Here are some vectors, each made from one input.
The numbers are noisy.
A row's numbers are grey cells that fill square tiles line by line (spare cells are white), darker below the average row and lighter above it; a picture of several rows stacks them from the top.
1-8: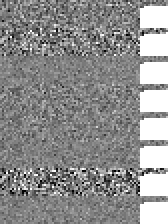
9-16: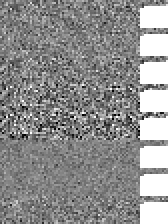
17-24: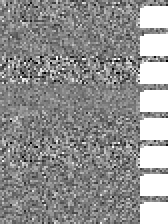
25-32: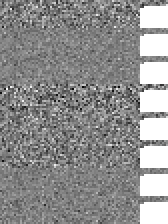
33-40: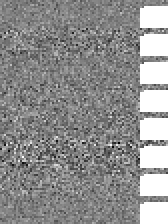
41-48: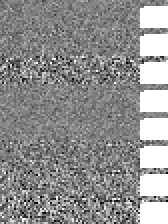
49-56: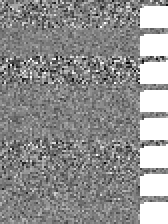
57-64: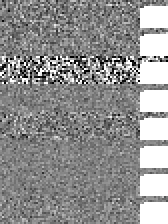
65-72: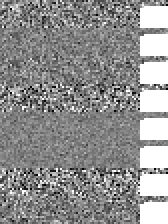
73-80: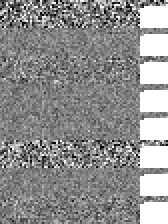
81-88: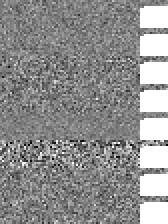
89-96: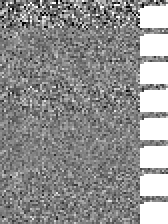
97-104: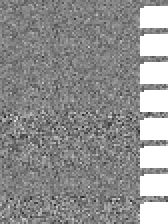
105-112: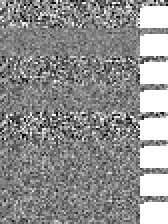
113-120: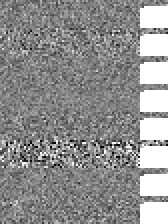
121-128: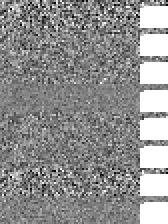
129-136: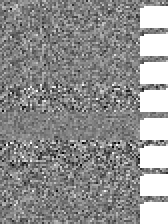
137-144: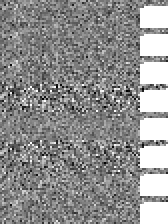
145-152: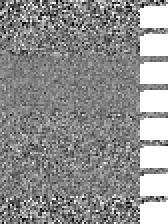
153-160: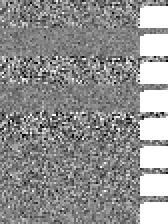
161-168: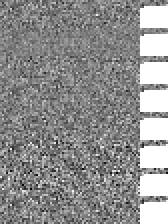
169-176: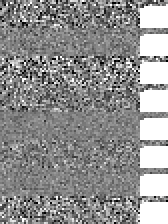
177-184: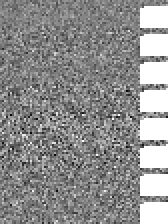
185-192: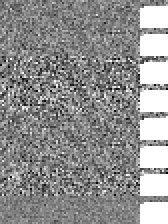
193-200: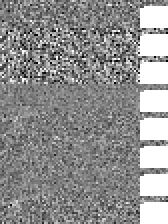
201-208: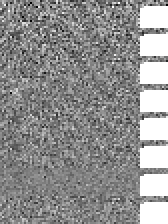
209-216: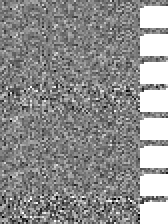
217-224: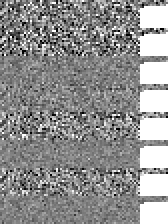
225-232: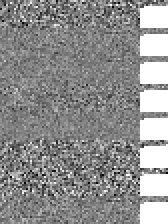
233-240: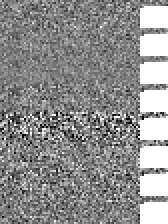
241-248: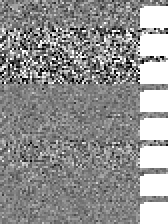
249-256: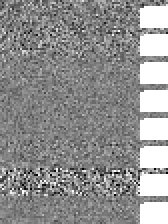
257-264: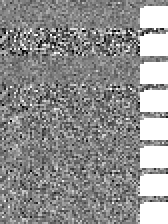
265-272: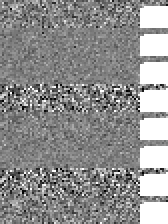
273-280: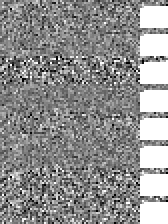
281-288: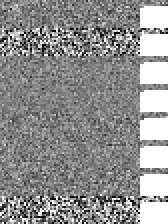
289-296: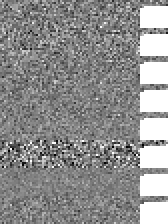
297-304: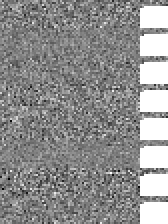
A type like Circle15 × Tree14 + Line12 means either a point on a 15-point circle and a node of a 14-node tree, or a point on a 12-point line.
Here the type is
(Circle9 + Unit) × Line9 + Line10.
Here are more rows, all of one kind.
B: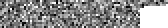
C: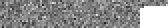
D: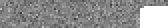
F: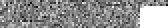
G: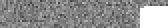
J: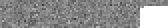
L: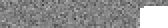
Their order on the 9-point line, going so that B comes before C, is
B, D, J, C, L, G, F.
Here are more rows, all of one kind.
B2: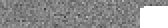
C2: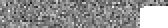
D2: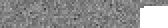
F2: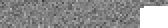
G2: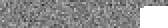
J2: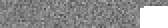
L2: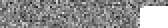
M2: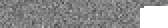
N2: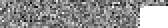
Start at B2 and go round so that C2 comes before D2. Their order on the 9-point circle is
B2, C2, D2, G2, N2, L2, F2, M2, J2.
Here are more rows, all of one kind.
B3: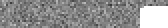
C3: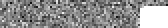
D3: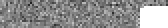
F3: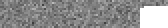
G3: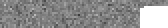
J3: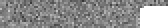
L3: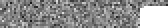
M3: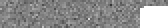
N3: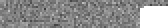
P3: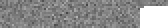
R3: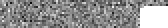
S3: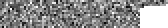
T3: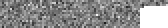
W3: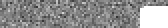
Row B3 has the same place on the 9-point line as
C3, F3 and W3.
